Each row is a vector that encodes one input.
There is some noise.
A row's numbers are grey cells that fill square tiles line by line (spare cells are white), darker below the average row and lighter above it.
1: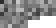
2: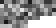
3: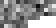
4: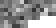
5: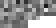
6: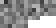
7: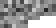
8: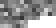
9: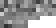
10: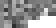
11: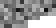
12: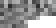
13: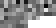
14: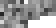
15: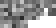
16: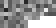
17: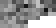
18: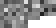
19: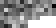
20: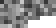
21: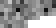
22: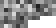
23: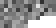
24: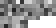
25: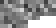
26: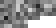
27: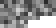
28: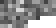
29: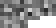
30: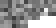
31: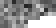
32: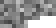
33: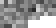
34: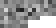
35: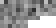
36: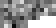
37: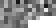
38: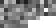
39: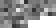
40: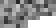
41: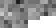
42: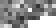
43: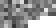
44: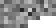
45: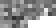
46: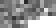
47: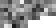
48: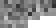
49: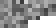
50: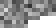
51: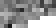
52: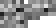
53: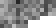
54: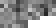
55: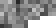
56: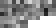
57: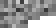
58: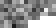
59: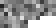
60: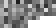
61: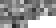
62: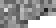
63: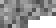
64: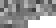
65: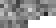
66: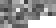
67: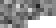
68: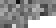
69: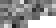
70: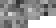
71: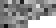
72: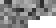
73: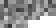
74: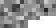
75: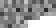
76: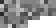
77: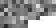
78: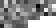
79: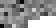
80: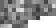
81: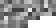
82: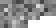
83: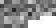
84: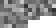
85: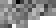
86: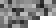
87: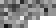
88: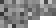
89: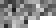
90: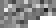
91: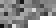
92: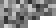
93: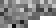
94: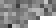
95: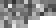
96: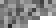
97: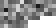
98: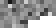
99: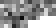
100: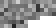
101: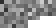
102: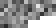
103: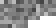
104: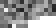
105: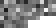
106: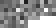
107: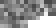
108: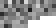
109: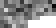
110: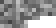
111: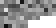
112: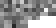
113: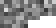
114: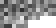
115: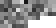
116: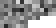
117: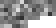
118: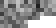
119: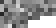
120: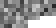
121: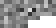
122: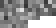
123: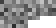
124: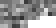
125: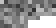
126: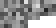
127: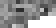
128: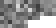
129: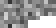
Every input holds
a point on an 11-point line, together with either one of 12 labels, or a point on a 6-point line.
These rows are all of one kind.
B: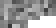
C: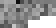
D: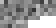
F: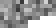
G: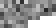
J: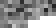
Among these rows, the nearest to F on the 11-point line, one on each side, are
G and J.
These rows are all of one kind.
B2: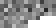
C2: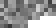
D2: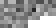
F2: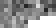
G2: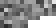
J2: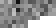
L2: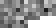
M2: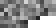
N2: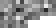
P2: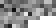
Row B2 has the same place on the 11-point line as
F2 and M2.
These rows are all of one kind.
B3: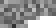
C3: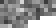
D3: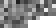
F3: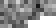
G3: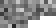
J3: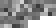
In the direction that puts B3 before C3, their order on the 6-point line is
B3, D3, G3, F3, C3, J3.
